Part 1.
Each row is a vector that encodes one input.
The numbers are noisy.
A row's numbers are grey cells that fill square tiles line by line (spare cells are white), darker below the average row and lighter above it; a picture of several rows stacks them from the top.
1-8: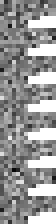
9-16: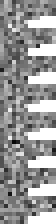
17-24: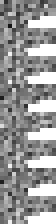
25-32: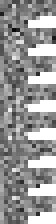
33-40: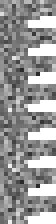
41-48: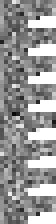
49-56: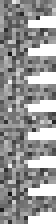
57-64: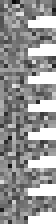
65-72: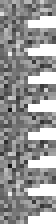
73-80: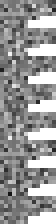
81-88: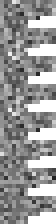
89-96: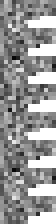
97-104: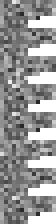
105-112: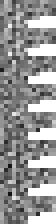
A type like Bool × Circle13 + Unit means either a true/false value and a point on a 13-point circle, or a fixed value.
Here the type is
Bool × Bool × Bool.
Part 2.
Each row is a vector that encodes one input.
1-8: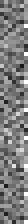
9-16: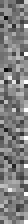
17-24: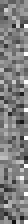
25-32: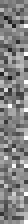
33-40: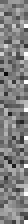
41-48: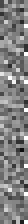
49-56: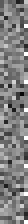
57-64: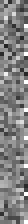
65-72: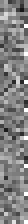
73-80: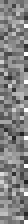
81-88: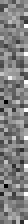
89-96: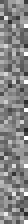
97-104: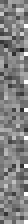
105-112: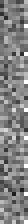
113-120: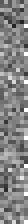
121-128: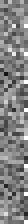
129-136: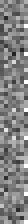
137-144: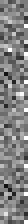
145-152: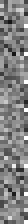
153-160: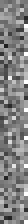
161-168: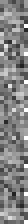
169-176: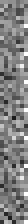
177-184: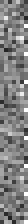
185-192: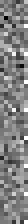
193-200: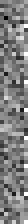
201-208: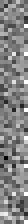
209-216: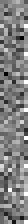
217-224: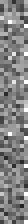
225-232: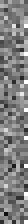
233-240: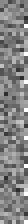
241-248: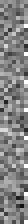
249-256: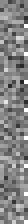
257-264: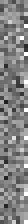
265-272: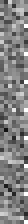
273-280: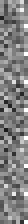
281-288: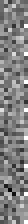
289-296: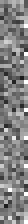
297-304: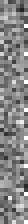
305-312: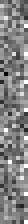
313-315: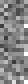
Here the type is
Circle14.
